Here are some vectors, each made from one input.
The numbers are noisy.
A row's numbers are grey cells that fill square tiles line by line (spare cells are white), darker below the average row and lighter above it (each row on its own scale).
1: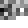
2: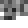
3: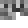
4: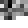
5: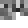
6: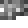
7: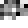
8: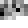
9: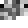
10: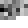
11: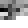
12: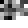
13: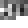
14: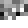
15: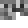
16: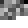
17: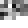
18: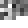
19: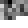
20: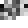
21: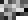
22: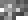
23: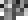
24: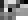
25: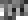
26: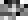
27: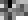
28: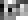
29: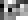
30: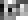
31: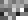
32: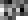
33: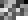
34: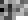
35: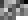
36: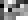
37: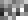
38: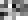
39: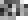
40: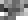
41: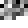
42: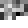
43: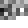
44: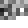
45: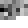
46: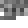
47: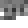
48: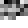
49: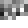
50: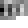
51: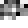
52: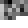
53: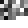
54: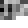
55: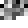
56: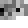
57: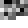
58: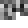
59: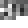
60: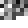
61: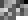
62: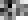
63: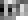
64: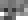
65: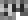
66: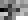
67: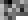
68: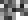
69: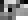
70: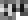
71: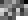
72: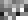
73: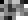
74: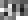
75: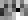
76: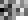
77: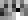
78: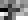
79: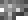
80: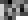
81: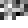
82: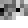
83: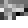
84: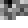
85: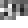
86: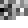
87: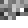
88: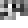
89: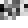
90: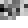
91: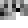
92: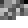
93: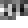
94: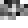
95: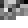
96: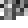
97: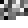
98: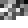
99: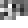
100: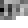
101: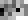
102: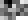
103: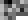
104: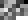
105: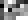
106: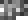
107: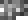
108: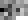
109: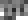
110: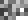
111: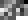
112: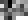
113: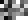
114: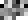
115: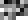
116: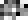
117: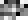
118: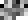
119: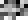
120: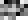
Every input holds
one of 5 labels.
